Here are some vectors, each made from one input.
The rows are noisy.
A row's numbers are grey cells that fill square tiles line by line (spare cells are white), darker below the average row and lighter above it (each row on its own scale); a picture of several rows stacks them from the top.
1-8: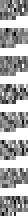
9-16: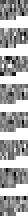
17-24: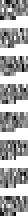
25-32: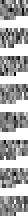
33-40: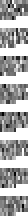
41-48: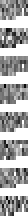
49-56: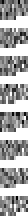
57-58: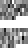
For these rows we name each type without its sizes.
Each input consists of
either a node of a tree, or three true/false values.
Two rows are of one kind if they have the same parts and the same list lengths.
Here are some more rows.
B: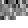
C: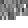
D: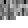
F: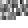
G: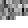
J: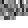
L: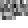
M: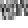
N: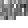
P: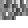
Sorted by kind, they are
B, F, L, M, N, P
C, D, G, J

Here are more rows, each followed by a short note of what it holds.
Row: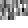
a node of a tree
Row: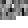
a node of a tree
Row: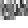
three true/false values
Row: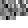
a node of a tree
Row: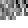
three true/false values
